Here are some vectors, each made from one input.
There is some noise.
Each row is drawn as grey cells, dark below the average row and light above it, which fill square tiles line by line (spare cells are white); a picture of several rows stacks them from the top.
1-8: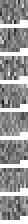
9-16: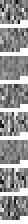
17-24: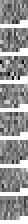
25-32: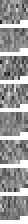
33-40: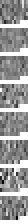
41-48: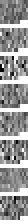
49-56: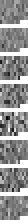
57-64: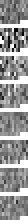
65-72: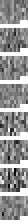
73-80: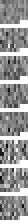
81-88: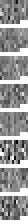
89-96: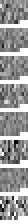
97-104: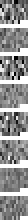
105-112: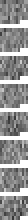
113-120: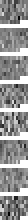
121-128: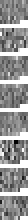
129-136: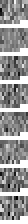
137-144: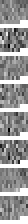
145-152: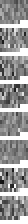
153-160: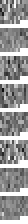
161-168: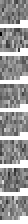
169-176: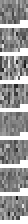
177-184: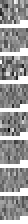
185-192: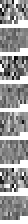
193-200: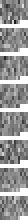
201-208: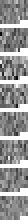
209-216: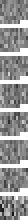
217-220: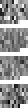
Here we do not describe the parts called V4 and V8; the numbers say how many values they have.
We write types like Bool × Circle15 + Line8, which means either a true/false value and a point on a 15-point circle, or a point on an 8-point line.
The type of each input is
Bool × Line7 × (Tree7 + Unit) × V4 × V8.
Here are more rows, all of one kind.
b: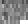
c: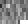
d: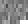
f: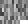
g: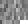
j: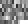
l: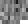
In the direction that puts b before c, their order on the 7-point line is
g, d, j, f, l, b, c.
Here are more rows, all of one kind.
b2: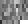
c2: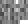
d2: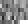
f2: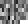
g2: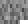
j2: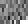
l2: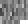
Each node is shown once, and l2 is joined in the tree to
f2.
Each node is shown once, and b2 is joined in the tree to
d2 and g2.
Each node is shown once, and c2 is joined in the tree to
j2.
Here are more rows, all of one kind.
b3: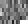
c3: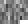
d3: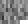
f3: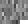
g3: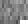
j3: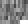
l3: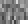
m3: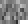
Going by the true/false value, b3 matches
f3 and g3.
